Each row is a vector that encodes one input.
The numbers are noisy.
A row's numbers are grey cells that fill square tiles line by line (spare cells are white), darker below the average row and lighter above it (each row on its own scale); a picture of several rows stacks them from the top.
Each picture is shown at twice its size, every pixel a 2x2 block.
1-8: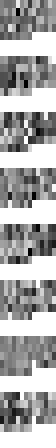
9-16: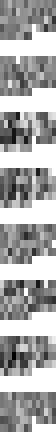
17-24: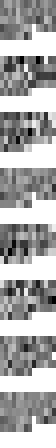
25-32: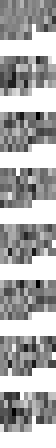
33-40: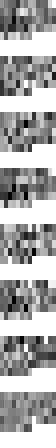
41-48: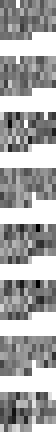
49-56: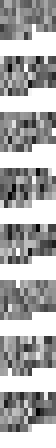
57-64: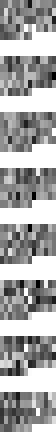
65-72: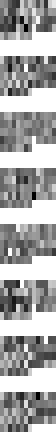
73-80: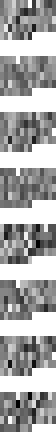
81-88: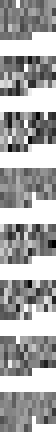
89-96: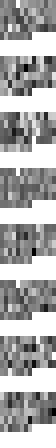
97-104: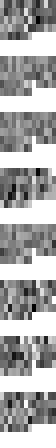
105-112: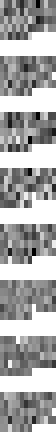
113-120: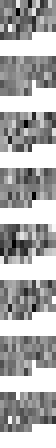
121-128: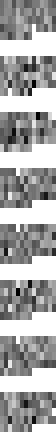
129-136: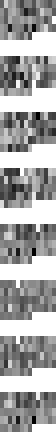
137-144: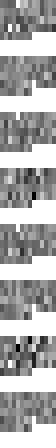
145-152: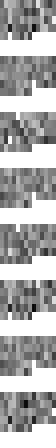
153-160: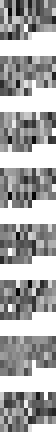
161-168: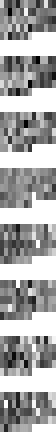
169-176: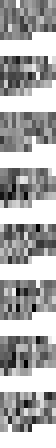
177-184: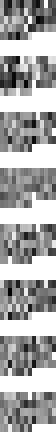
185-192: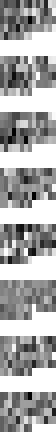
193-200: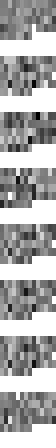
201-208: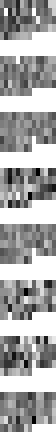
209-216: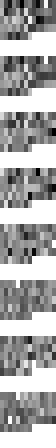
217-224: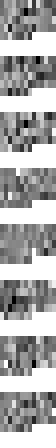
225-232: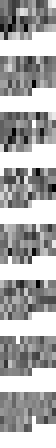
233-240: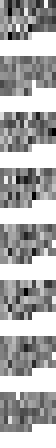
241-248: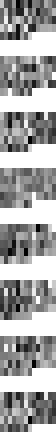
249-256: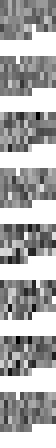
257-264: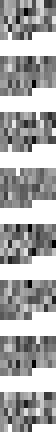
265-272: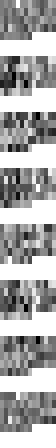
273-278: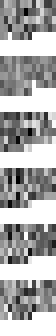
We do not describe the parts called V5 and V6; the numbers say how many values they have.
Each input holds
a value of V5, together with either a point on an 8-point line, or four true/false values and a value of V6.
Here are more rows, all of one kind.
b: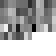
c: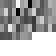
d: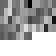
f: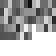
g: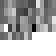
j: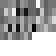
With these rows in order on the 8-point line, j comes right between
c and g.
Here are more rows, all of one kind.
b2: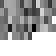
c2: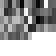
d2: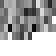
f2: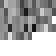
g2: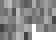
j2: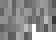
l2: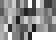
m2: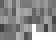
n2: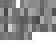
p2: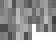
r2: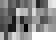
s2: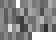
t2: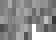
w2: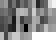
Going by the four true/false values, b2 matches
p2, r2 and w2.
